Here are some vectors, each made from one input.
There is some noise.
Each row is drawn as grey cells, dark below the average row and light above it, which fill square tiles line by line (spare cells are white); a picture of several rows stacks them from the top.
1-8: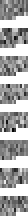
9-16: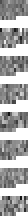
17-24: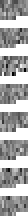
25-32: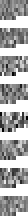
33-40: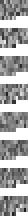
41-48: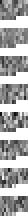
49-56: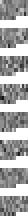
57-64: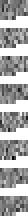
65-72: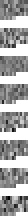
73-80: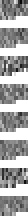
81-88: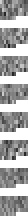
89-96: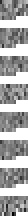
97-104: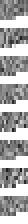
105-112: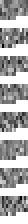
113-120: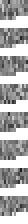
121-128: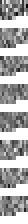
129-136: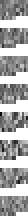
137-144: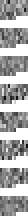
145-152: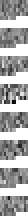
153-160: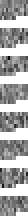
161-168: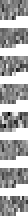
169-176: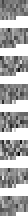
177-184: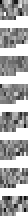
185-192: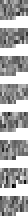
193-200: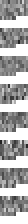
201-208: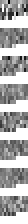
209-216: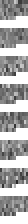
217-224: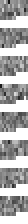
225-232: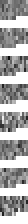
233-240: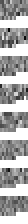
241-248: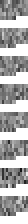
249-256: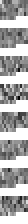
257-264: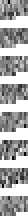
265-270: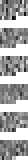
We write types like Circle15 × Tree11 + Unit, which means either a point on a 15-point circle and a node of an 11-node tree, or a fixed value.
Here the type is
Bool × Bool × Bool × Tree11 + List3(Line8).
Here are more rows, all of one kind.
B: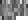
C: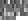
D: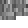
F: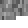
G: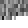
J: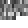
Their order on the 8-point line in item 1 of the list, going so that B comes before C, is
D, B, C, J, G, F.
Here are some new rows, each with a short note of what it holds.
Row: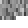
a node of an 11-node tree and three true/false values
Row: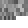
a node of an 11-node tree and three true/false values
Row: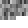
the empty list
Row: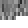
a list of one item
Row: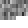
the empty list
